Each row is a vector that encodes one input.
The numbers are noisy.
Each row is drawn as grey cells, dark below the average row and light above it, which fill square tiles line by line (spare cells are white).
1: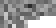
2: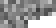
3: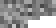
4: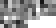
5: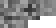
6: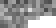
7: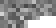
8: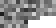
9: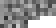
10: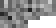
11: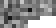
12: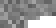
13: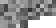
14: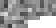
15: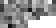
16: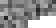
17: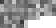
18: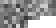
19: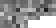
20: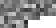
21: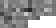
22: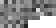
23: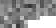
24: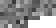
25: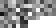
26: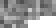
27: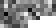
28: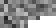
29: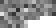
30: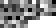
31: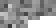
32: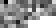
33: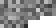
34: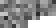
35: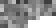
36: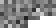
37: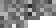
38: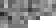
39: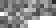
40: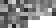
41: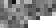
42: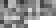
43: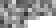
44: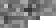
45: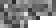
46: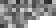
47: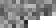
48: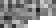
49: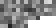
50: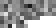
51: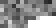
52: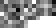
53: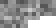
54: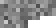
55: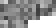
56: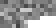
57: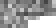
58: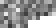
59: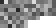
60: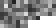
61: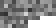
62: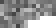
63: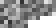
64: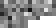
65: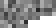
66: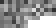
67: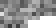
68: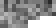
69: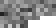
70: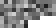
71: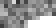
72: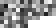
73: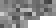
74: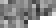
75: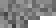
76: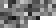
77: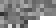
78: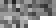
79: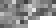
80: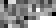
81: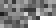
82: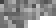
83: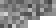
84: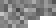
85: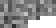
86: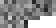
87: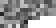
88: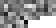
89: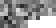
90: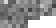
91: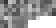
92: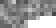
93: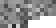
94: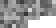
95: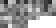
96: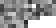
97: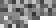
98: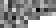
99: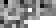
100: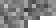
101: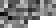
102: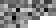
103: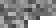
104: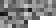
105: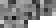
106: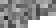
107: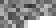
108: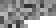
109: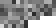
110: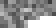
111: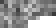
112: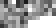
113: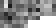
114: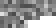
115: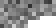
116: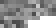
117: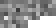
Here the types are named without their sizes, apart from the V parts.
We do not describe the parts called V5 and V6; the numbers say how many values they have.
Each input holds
either a point on each of two lines and a value of V5, or a true/false value and a value of V6.
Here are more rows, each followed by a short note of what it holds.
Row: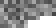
a point on each of two lines and a value of V5
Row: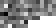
a true/false value and a value of V6
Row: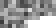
a point on each of two lines and a value of V5
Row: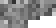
a true/false value and a value of V6
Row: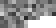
a point on each of two lines and a value of V5
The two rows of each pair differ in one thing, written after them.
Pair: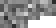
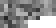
the value of V6
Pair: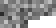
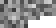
the true/false value
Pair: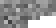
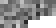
the value of V6
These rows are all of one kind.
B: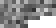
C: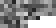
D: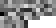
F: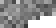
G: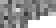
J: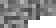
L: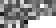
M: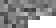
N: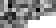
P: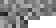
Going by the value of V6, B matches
C, D and P.
